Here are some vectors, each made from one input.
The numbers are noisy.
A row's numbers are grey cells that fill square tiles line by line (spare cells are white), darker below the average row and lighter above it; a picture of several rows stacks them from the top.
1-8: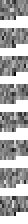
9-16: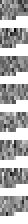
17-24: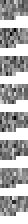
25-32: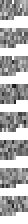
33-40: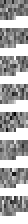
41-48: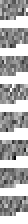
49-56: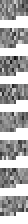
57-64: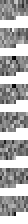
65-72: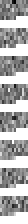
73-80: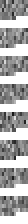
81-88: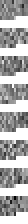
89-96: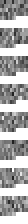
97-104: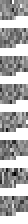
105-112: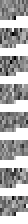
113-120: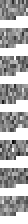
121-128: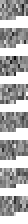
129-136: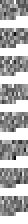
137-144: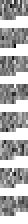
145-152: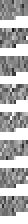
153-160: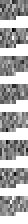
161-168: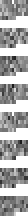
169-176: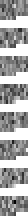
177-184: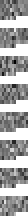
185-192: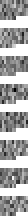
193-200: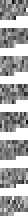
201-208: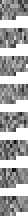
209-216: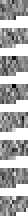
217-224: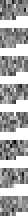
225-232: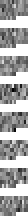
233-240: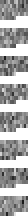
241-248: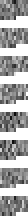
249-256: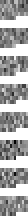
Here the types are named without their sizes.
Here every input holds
a node of a tree, together with either a label, or three true/false values.
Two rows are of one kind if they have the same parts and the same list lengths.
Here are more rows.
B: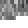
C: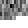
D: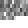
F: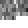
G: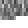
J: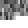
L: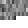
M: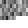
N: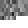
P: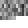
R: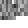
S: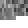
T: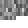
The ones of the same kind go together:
B, F, J, L, M, N, P, S
C, D, G, R, T

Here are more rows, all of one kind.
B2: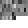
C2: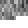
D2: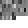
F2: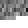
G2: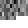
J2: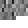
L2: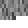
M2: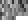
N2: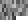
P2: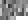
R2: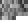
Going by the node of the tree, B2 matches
D2, M2 and R2.
